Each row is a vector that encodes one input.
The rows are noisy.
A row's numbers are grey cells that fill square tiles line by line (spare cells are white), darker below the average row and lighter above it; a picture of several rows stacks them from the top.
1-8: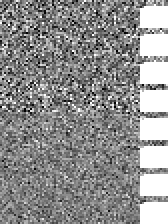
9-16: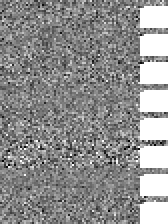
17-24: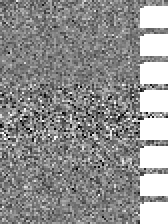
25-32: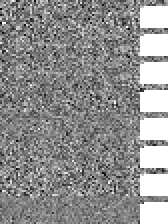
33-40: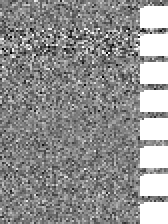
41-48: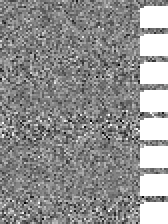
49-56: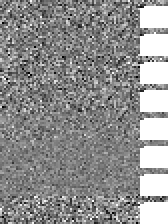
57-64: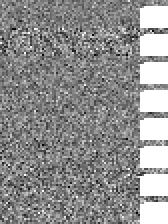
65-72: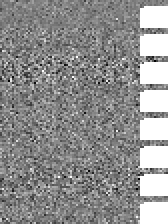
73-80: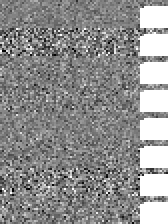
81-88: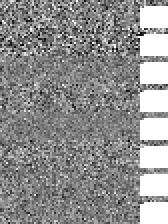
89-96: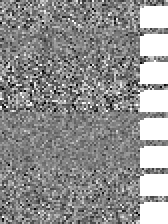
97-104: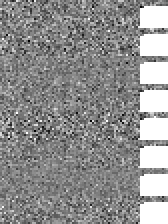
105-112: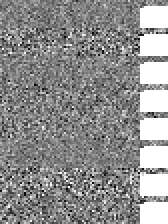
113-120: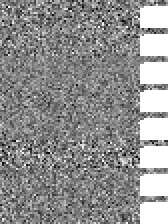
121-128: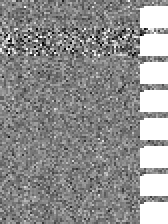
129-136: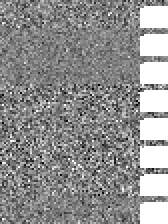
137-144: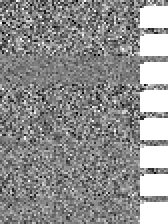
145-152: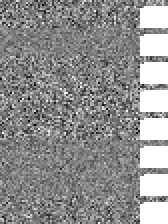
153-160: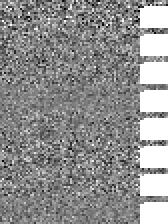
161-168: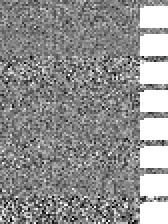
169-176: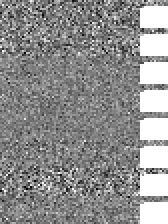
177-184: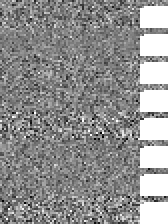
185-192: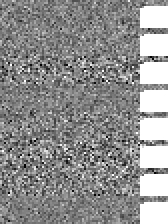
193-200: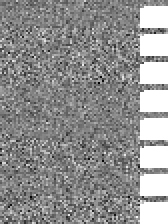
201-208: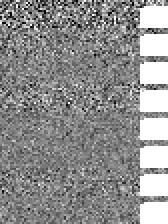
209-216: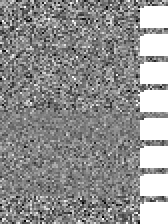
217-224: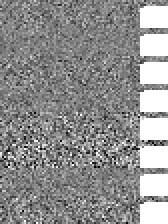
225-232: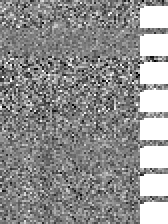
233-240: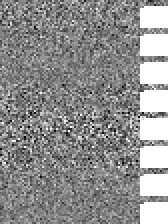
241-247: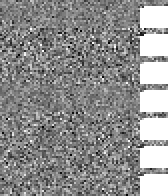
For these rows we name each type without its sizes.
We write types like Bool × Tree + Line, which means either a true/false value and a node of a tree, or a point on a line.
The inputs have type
Bool × Bool × Bool + (Circle + Unit) × Line.
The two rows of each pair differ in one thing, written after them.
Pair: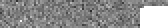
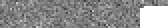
the place on the line
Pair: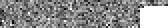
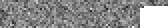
the place on the line
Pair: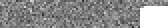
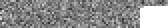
the place on the circle
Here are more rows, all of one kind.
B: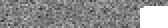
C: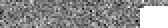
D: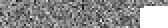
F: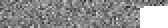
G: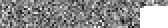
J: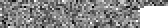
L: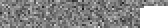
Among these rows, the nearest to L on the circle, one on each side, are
C and G.
